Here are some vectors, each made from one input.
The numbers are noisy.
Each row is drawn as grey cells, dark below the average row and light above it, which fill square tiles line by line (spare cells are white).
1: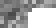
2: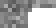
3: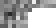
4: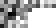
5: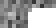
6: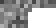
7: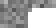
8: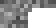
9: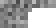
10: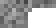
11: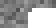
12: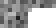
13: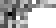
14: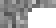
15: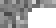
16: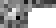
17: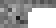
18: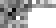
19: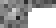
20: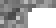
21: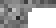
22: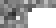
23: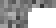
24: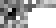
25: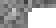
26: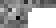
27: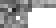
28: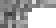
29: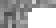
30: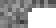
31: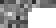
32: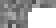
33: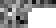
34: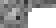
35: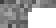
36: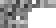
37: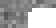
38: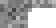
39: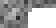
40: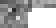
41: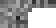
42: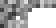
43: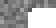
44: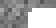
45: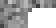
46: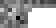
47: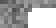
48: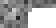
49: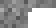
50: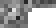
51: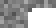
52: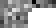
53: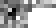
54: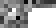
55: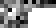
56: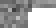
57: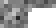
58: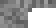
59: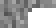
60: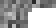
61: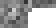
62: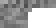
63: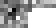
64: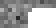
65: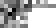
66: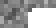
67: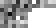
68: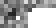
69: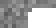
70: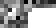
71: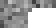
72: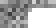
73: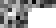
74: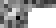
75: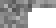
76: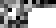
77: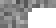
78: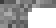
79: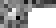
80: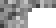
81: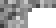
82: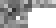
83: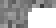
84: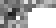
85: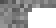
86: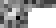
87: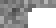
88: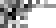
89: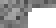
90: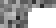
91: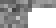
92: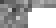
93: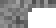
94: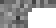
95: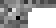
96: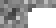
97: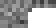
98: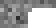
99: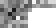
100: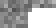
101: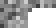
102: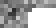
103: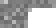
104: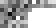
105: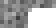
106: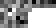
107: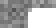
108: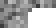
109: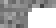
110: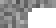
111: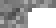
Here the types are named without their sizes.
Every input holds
either a point on a circle, or a fixed value.
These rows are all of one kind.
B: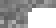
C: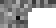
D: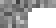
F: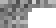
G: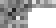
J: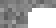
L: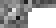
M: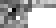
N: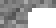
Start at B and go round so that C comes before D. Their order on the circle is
B, N, C, M, G, F, D, L, J.
